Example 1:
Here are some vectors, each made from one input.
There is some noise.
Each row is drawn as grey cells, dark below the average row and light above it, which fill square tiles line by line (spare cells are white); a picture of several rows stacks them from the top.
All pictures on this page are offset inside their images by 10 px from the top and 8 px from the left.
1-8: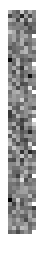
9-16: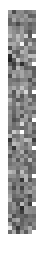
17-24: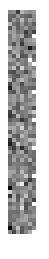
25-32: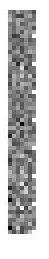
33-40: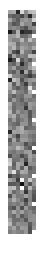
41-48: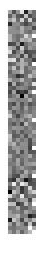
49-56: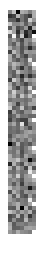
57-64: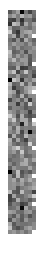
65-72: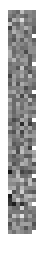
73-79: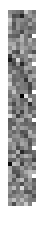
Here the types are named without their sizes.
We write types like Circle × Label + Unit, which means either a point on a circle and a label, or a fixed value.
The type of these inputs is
Line.
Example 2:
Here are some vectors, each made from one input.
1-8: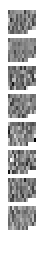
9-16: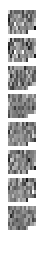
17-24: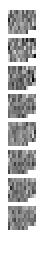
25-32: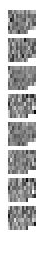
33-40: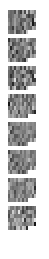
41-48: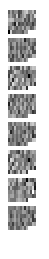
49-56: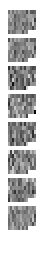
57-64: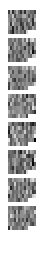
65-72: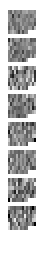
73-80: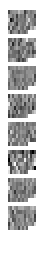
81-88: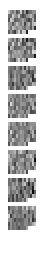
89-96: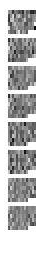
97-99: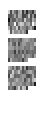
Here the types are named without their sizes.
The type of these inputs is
Line.
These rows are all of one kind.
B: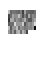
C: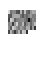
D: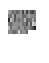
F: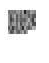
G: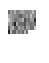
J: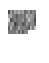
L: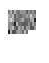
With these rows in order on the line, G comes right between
J and L.
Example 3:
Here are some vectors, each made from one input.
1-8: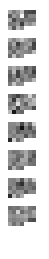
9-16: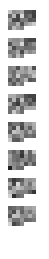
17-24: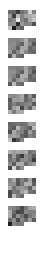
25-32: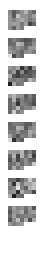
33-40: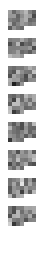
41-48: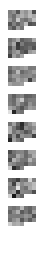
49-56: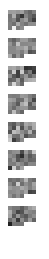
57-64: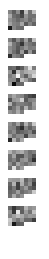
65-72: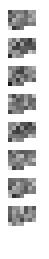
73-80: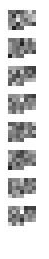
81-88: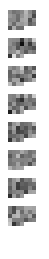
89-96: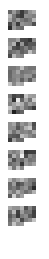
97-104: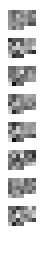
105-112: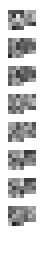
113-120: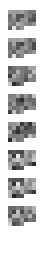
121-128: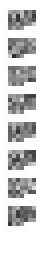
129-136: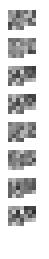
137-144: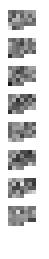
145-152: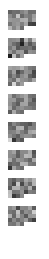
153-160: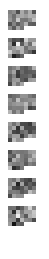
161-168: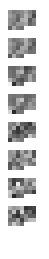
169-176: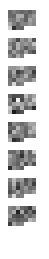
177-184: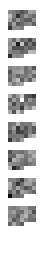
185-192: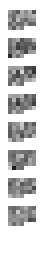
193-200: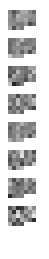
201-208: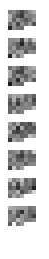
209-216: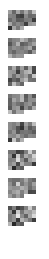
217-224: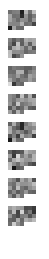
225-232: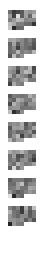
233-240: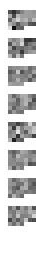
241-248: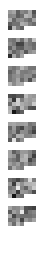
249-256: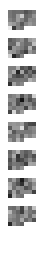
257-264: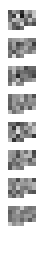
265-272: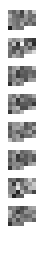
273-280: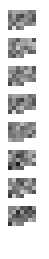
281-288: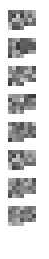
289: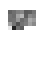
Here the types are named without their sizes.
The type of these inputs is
Line × Line.
